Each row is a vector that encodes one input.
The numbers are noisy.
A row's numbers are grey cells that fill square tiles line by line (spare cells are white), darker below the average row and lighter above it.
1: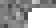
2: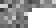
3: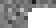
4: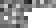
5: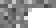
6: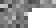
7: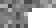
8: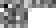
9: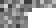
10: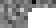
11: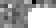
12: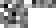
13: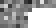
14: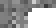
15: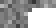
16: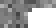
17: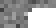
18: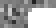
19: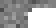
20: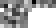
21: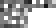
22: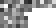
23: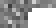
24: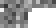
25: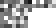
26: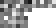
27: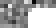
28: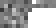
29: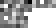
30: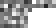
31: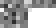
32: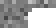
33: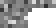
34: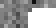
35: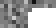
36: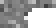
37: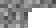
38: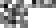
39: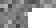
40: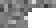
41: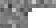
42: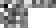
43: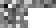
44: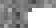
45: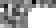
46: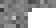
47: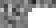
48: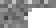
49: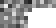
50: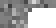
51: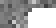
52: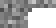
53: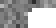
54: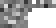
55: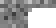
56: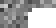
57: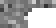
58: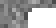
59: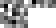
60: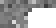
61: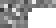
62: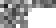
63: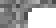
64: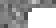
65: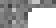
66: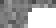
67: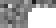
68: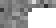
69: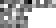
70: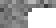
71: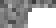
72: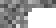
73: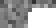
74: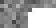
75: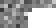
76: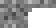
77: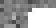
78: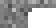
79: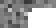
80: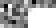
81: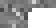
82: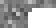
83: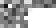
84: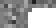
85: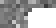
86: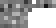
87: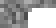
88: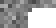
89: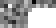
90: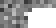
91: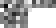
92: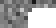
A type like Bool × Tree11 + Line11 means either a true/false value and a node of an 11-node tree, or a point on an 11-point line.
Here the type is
Line5 × (Line5 + Line6).
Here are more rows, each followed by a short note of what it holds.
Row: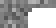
a point on a 5-point line and a point on a 6-point line
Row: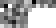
a point on each of two 5-point lines
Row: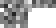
a point on a 5-point line and a point on a 6-point line
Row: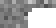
a point on a 5-point line and a point on a 6-point line
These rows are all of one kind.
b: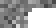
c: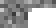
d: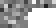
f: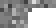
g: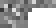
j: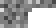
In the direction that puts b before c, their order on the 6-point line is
d, b, f, j, g, c.
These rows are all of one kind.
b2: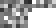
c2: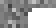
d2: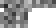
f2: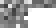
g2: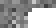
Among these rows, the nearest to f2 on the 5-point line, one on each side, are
b2 and c2.
